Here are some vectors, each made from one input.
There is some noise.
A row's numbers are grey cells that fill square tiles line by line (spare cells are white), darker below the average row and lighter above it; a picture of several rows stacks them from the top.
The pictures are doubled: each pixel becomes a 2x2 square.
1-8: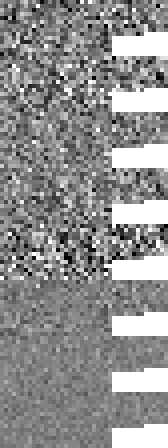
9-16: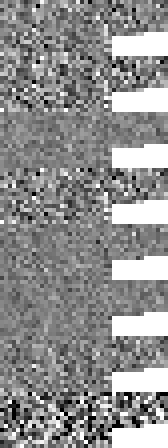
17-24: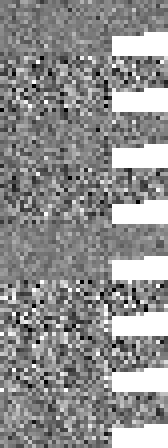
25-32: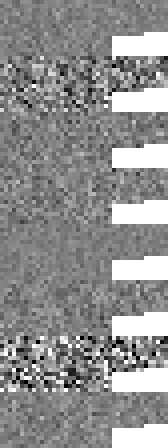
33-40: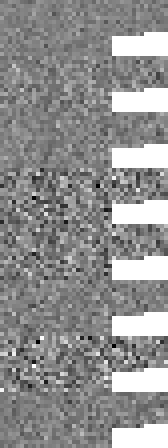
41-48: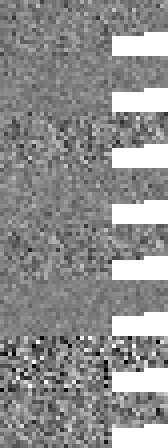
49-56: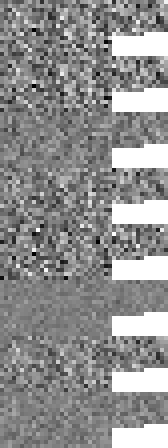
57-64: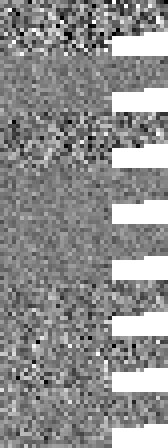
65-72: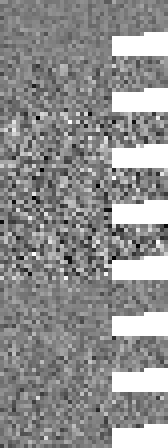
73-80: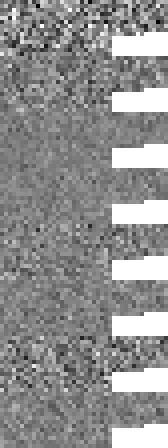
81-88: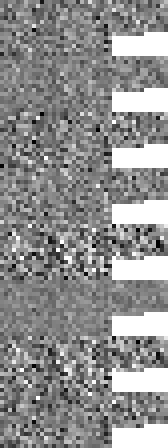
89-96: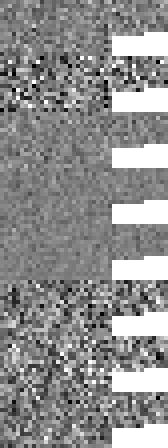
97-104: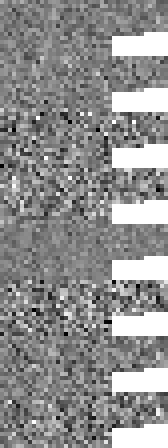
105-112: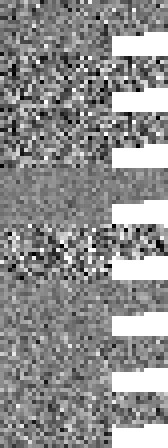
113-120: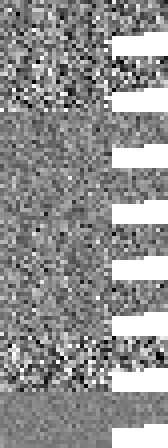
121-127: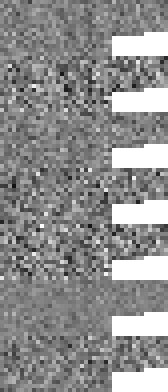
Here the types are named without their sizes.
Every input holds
a point on a line and four true/false values.
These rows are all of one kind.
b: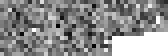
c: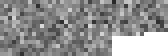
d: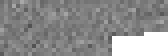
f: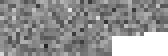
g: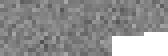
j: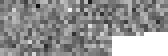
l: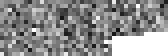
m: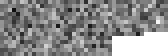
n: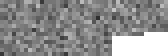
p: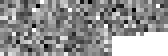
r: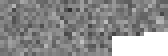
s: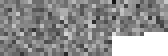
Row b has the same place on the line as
c, m and s.
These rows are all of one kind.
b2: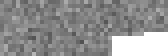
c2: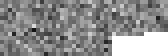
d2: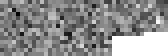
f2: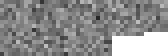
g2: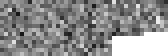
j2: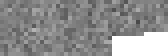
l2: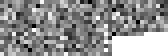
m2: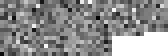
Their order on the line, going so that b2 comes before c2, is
d2, l2, f2, j2, m2, g2, b2, c2.
